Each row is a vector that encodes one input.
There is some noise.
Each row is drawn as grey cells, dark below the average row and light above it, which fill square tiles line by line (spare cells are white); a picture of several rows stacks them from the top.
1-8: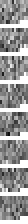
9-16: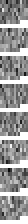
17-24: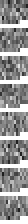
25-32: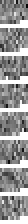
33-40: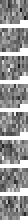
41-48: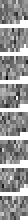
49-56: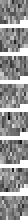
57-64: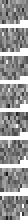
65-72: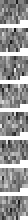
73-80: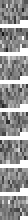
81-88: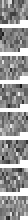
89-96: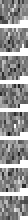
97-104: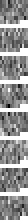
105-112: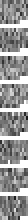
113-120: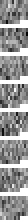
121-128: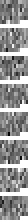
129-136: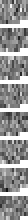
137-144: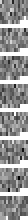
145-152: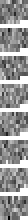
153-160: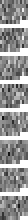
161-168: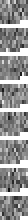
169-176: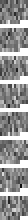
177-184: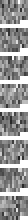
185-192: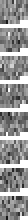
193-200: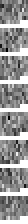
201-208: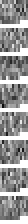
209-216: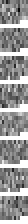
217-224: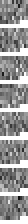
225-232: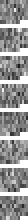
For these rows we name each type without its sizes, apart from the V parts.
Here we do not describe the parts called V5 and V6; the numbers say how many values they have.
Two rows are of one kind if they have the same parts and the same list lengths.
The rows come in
2 kinds.
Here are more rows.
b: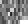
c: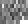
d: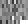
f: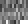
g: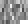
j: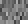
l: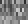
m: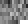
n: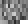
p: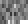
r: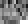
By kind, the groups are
b, c, g
d, f, j, l, m, n, p, r

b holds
four true/false values, a value of V5 and a value of V6.
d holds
a point on a line, four true/false values and a value of V6.
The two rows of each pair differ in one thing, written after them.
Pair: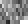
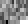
the value of V6
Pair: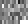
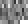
the value of V5
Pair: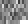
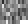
the value of V6
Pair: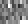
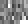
one of the four true/false values
